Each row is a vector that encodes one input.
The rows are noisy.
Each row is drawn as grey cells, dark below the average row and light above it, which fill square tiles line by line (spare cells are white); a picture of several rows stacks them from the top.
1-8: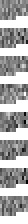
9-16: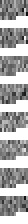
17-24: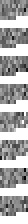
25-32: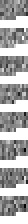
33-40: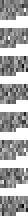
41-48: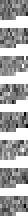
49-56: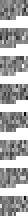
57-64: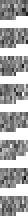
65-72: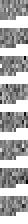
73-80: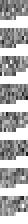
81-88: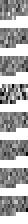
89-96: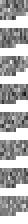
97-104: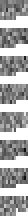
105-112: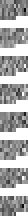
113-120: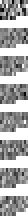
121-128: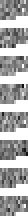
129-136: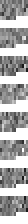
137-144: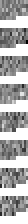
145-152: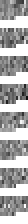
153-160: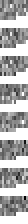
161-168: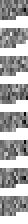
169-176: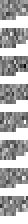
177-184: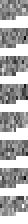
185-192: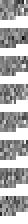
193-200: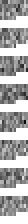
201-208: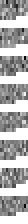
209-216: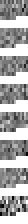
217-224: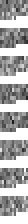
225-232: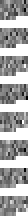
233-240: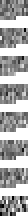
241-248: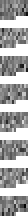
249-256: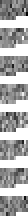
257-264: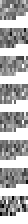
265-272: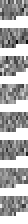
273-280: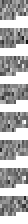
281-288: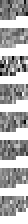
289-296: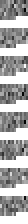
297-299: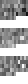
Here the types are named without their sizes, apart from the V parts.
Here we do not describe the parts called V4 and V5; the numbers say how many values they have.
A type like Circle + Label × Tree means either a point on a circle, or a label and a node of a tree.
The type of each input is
(Bool × V4 + V5) × Circle + Unit.
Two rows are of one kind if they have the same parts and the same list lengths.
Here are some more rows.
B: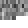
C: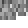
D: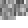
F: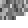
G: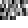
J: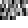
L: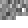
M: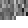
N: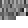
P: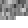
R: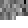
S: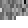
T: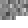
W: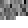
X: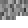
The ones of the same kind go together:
B, C, D, F, L, P, T
G, J
M, N, R, S, W, X

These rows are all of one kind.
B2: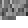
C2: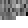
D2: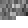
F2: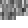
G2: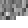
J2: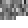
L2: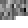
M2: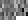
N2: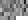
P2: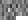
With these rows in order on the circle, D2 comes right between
B2 and C2.
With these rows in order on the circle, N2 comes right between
J2 and M2.
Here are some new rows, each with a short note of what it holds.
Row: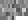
a point on a circle and a value of V5
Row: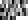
a fixed value
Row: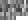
a point on a circle and a value of V5
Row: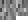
a point on a circle and a value of V5
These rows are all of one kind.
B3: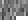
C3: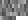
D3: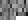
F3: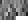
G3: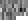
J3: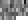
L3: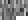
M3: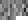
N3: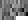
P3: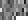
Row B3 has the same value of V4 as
G3, J3, L3 and P3.
